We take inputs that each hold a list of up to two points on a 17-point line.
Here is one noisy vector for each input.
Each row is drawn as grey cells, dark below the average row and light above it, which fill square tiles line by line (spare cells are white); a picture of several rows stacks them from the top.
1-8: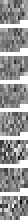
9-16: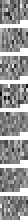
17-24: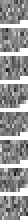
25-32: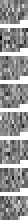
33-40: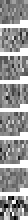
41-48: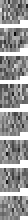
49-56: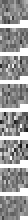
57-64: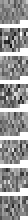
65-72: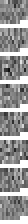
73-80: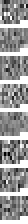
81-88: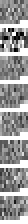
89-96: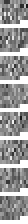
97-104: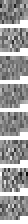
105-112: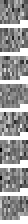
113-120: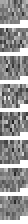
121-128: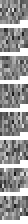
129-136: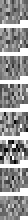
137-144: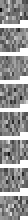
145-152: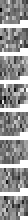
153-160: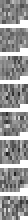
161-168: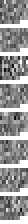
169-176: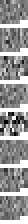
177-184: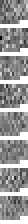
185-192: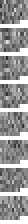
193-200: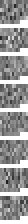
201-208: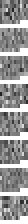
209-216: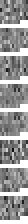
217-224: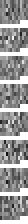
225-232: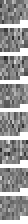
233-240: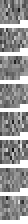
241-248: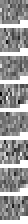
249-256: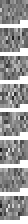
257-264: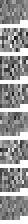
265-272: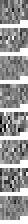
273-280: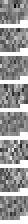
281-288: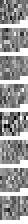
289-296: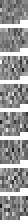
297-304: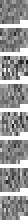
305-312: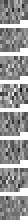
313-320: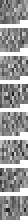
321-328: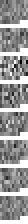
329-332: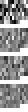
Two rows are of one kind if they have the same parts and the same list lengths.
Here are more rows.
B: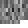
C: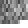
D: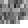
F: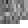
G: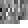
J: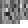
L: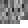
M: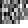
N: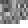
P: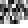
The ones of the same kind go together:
B, J, L, M
C, D, F, G, N
P

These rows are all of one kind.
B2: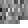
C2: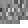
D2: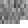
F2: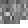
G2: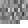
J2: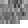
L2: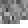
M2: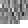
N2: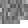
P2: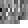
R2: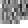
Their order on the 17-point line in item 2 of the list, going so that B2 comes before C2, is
R2, M2, P2, D2, B2, G2, C2, N2, J2, L2, F2.
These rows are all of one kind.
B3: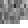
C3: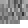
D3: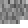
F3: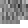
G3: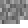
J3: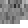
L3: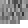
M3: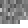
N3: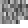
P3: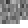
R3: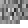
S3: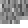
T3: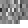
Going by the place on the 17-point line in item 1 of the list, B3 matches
D3, F3, J3 and N3.
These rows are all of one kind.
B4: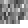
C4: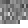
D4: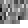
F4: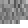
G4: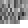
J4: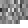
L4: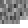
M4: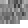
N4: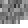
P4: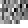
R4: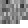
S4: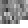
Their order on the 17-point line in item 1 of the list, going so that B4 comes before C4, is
D4, J4, P4, B4, G4, M4, F4, N4, L4, C4, R4, S4.
